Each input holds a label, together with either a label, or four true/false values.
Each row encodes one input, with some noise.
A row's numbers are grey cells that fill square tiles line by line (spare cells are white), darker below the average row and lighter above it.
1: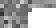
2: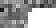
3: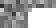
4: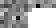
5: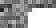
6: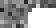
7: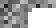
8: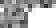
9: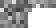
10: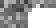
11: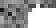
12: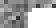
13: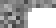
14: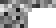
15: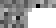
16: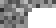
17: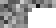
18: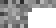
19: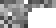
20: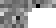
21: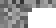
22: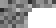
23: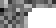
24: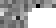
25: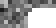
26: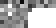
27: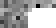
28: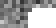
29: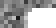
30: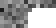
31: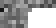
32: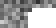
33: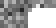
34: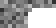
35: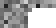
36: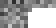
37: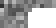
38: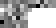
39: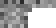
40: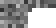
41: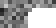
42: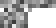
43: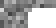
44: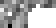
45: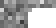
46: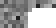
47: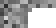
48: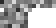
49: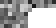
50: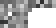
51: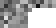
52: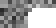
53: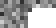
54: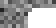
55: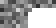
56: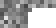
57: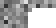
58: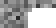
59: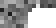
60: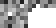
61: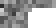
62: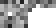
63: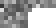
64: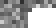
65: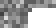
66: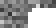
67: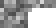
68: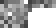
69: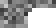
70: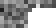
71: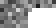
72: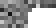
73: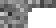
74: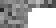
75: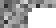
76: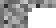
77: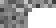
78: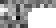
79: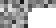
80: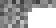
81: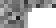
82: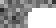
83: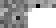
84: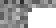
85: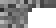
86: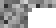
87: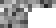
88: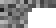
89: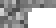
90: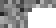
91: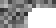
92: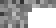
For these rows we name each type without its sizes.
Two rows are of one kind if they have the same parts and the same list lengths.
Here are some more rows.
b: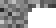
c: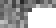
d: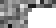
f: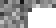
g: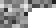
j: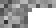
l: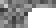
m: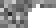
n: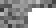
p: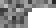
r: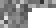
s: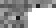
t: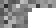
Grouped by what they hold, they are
b, c, f, j, l, m, n, p, r, s, t
d, g

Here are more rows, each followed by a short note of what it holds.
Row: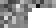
a label and four true/false values
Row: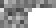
a label and four true/false values
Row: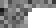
a label and four true/false values
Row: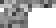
two labels
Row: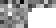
two labels
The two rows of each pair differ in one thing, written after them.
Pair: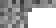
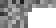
one of the four true/false values
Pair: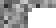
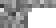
the label
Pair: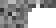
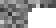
one of the four true/false values
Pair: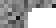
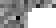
one of the four true/false values
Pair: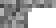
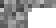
one of the four true/false values
